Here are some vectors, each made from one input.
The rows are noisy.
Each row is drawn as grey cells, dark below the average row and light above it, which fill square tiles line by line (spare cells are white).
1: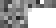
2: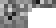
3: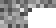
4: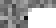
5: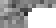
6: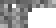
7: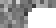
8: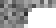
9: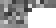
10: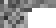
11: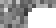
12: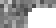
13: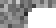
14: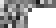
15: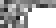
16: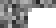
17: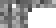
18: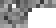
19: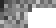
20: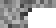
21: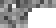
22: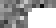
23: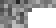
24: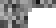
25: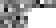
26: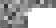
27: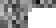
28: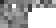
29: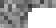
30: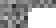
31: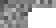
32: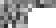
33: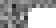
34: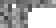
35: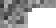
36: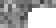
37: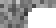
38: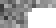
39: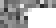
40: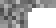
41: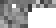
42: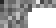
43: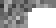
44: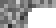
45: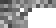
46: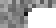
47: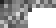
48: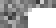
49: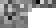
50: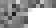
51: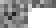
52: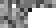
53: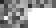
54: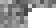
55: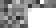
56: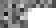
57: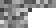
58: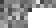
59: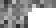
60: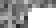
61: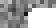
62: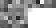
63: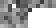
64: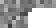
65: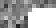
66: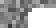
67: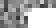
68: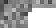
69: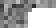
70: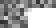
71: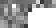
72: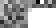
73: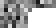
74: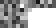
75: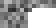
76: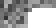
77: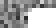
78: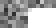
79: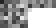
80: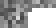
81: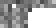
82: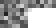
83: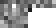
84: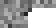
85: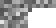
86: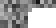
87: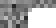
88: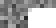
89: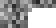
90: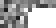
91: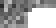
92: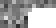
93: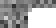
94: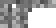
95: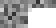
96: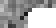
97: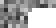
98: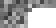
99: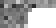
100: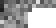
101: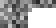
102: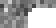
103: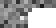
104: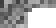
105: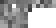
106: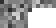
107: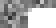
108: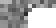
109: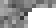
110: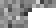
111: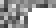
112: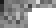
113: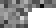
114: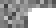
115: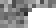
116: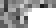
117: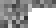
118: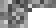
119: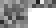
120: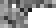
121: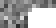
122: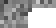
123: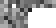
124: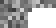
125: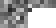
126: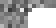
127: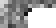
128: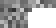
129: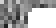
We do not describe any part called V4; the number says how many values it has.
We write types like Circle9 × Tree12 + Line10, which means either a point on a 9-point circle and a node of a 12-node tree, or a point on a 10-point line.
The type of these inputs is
Line6 × (List2(V4) + Tree7).
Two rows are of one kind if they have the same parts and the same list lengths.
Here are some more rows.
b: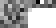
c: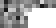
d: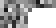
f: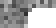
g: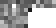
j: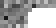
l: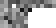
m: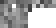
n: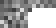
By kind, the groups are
b, c, d
f, j
g, l, m
n

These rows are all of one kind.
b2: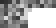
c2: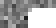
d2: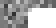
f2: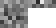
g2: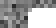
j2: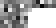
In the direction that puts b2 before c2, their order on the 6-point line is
b2, d2, c2, g2, f2, j2.
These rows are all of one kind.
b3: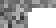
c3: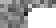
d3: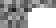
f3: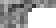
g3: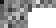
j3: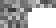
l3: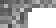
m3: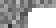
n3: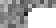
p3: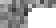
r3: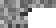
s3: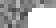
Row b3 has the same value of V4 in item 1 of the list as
d3, g3 and j3.
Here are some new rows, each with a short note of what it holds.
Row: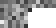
a point on a 6-point line, together with a list of two items
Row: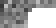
a point on a 6-point line, together with a list of one item
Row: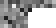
a point on a 6-point line, together with the empty list
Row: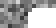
a point on a 6-point line, together with a list of two items
